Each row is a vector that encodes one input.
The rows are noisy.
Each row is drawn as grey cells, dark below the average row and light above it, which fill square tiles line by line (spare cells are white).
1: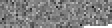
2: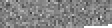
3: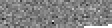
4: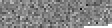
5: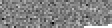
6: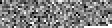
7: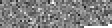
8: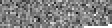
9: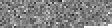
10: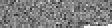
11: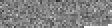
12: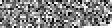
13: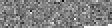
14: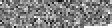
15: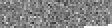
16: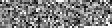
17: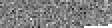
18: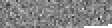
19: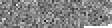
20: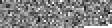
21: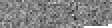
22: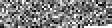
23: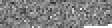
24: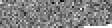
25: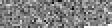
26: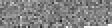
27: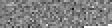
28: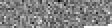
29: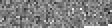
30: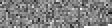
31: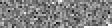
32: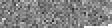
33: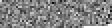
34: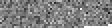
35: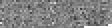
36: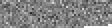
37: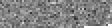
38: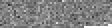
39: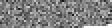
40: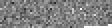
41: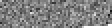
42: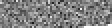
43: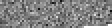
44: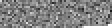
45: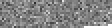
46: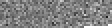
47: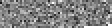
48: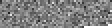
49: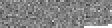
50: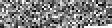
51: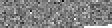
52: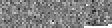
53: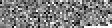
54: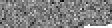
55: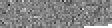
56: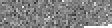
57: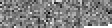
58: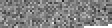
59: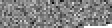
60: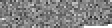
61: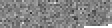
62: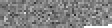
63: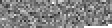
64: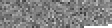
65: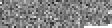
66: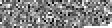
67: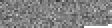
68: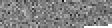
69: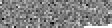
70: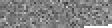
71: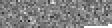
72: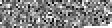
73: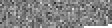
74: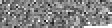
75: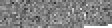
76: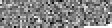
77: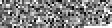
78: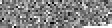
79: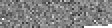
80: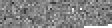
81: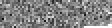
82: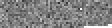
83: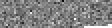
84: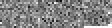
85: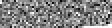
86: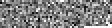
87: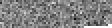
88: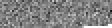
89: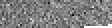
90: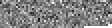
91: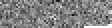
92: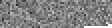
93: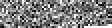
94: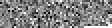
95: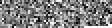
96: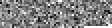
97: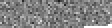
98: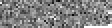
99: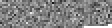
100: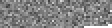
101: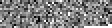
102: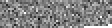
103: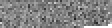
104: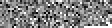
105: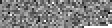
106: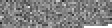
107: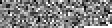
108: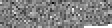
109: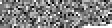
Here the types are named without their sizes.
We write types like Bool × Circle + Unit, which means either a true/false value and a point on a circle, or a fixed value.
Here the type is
(Bool × Bool × Bool + Label) × Label + Unit.
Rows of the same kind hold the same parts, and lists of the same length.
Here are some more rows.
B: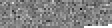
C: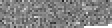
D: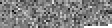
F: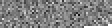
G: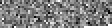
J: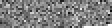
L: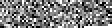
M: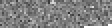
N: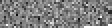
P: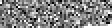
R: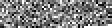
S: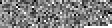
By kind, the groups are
B, C, D, F, M, S
G, J, N, P
L, R

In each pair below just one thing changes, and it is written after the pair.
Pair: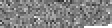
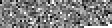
the label
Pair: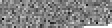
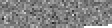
the label
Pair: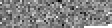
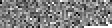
the label
